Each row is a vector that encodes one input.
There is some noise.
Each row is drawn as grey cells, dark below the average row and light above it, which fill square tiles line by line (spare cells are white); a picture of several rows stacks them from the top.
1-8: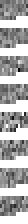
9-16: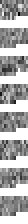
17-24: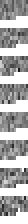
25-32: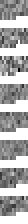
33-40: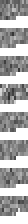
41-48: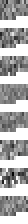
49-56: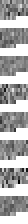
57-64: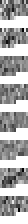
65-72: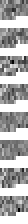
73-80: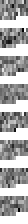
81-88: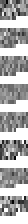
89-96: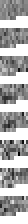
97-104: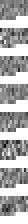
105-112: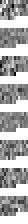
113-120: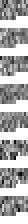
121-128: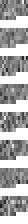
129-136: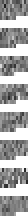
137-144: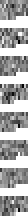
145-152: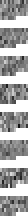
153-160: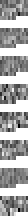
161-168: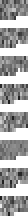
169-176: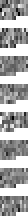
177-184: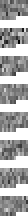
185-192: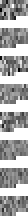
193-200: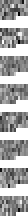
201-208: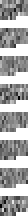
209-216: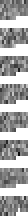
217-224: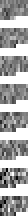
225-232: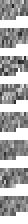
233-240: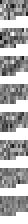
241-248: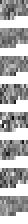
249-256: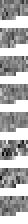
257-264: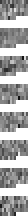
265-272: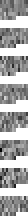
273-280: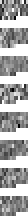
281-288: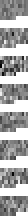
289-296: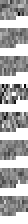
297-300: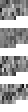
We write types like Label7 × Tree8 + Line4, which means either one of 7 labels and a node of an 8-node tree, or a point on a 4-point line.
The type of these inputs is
(Label7 + Line4) × Line4.
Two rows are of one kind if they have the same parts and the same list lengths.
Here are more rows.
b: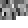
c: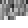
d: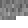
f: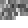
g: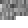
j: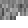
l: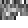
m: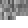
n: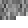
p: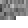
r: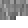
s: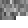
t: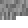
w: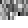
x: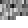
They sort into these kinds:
b, c, g, j, n, p, r, s, t, w, x
d, f, l, m

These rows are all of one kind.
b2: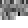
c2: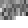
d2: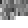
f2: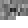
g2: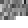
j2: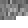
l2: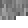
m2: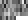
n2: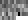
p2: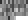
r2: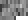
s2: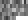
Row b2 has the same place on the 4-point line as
p2 and r2.
